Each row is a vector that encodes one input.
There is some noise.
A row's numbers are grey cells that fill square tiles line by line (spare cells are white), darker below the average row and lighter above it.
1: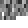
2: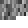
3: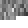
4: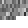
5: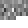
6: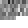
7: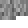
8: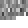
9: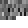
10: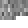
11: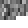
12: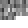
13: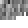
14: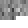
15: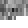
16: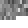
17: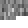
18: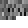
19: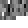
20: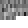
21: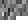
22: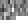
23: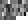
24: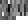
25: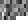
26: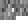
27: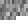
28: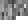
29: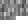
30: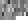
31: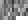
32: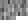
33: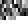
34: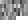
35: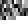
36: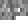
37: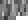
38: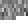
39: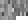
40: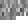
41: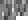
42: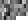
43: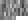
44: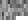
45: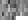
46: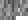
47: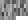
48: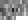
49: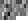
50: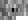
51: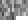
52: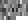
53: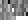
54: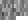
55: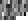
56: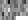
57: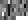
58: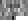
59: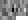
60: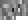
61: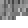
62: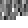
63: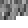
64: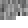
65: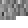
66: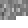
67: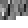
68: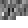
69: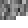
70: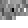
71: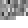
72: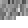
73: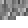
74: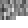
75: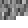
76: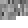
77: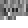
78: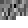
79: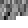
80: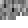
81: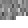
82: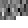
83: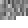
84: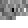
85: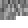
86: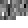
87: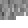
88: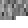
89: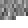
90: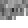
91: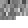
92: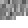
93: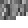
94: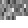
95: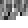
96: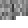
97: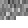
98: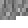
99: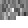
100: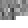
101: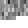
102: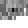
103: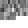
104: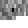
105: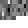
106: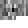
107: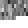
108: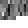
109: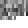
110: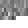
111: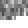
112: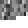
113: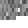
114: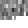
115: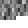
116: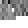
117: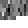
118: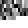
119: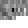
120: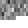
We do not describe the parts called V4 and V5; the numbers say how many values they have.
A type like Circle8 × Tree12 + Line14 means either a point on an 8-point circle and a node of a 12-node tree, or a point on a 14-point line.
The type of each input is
(Bool × Bool × Bool × V5 + Line3 × Line3 × V4) × Line3 × Line3 + Unit.
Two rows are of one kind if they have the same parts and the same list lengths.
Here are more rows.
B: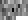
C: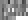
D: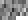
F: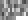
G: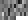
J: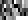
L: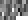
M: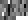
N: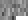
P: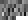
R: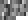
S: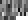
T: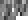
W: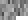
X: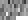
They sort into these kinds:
B, C, D, F, N, W, X
G, L, M, P, R, S, T
J

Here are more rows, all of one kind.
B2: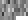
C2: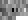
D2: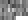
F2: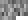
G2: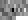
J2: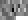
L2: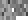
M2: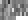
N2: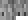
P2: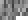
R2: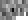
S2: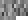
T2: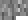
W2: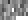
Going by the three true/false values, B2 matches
C2, G2, M2 and R2.
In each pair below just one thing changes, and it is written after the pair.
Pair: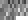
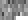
the value of V5
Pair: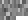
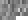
the place on one of the two 3-point lines
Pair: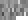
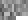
one of the three true/false values
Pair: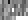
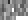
the place on one of the two 3-point lines
